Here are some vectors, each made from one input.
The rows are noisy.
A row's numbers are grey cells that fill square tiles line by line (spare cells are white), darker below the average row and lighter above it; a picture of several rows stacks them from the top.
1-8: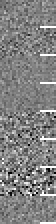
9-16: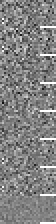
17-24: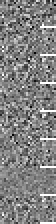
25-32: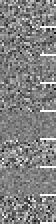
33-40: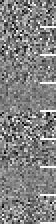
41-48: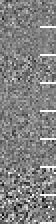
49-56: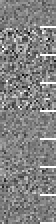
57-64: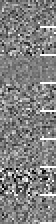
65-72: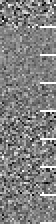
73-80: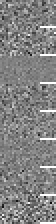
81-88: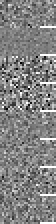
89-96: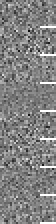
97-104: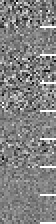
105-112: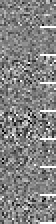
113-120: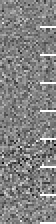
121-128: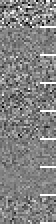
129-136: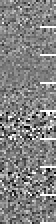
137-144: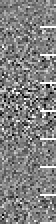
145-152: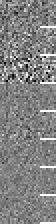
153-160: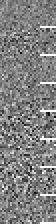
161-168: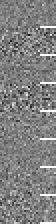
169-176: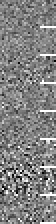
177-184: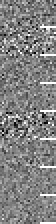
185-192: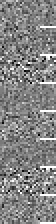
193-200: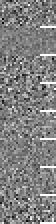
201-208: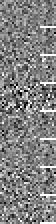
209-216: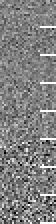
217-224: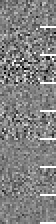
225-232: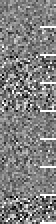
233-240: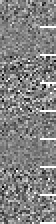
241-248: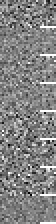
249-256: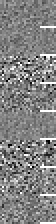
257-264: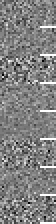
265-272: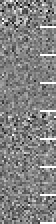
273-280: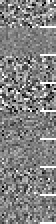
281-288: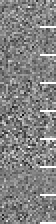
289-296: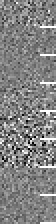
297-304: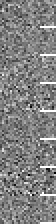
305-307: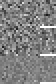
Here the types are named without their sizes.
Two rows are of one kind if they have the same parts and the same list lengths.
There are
2 kinds of row.
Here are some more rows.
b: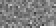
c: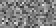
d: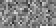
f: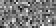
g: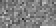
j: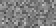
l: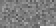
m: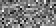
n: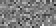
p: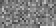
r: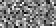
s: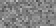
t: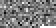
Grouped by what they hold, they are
b, c, f, g, j, l, m, n, p, t
d, r, s

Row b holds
a point on a line and a true/false value.
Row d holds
a label and a true/false value.
